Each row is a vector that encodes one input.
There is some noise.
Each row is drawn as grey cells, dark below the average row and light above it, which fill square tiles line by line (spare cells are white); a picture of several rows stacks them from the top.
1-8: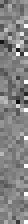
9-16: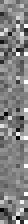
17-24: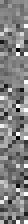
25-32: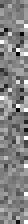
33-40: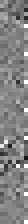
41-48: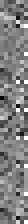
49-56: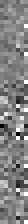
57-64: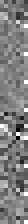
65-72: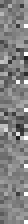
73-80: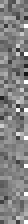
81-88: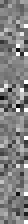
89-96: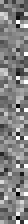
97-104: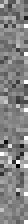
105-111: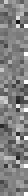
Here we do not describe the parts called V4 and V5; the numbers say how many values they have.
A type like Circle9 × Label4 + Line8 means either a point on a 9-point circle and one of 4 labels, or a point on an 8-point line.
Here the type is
Line6 × (Line6 + V4) + V5.
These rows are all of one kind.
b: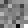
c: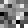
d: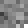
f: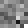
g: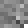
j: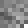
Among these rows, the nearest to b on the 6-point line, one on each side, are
c and f.
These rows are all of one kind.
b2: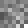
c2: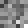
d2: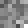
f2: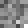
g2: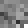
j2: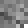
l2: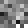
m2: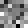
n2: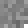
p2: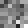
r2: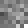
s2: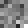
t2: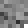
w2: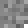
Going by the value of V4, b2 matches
l2, r2 and s2.
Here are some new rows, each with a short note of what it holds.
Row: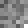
a point on a 6-point line and a value of V4
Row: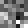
a value of V5
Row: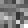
a value of V5
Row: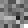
a value of V5
